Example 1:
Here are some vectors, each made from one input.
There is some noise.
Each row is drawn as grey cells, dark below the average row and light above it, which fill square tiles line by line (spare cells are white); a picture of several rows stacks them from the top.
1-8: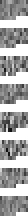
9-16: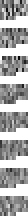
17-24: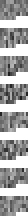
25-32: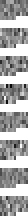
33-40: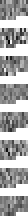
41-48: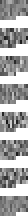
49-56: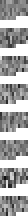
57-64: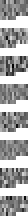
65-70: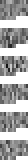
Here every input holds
a point on a 6-point line.
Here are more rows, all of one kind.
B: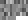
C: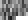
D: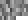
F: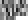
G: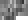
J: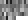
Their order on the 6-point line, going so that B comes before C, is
J, D, B, G, C, F.
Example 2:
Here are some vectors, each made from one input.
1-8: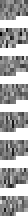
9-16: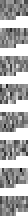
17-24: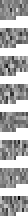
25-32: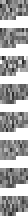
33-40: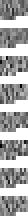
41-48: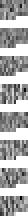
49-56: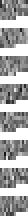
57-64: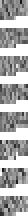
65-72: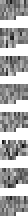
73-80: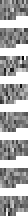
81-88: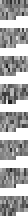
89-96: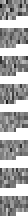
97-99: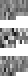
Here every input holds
a point on a 12-point line.
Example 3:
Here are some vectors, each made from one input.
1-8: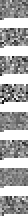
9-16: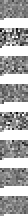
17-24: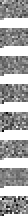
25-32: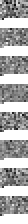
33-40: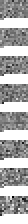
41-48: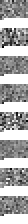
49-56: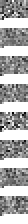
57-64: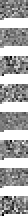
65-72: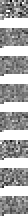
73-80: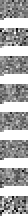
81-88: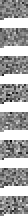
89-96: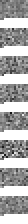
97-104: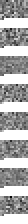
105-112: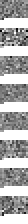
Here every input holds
a point on an 11-point line.
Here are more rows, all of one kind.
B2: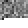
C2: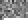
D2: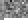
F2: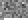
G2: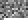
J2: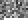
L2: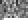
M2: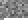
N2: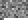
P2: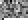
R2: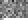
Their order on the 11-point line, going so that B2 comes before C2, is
N2, G2, J2, B2, L2, C2, R2, M2, F2, D2, P2.
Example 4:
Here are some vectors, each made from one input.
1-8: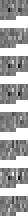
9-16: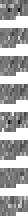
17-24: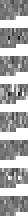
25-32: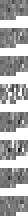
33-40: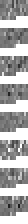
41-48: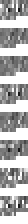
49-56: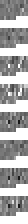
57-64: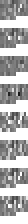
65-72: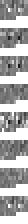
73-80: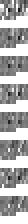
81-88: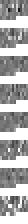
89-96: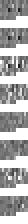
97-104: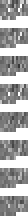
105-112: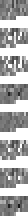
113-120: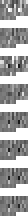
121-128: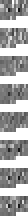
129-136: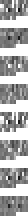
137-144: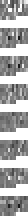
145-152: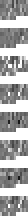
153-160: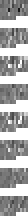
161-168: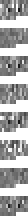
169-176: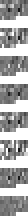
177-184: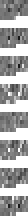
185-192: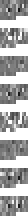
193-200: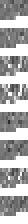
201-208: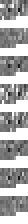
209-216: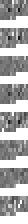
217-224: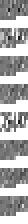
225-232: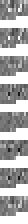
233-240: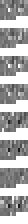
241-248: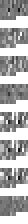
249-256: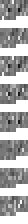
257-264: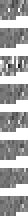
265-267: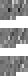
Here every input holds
one of 6 labels.
